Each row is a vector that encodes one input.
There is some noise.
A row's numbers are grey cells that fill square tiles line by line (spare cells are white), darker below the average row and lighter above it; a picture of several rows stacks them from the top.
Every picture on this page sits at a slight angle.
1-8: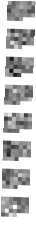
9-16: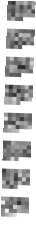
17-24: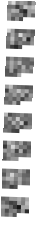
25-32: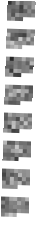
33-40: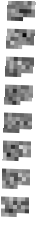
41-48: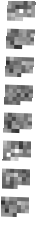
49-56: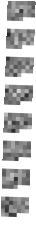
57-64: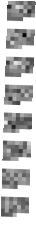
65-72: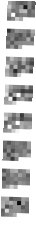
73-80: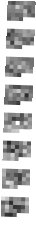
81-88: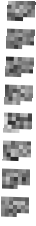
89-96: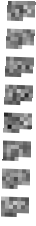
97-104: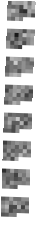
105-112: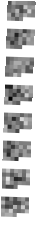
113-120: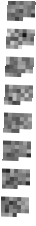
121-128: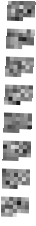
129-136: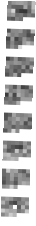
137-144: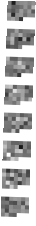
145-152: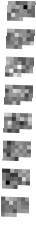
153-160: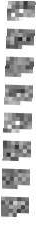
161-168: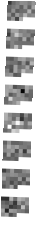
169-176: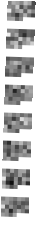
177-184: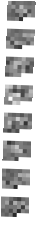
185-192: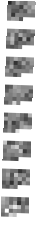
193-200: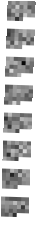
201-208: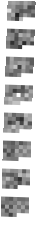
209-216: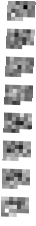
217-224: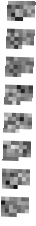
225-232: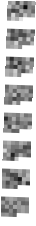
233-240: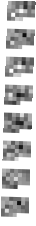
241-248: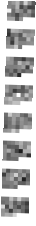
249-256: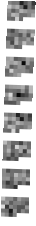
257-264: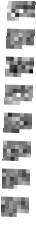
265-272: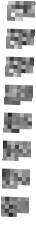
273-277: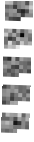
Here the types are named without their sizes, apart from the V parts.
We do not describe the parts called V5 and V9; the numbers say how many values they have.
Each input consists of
a value of V5, together with either a node of a tree, or four true/false values and a value of V9.
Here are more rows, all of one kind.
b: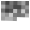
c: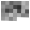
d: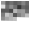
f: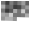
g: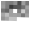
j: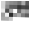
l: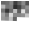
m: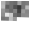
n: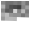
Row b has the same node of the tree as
d, f and m.
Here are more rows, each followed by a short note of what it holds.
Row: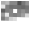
a node of a tree and a value of V5
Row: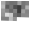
a node of a tree and a value of V5
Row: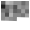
four true/false values, a value of V5 and a value of V9
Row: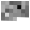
a node of a tree and a value of V5
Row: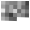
four true/false values, a value of V5 and a value of V9
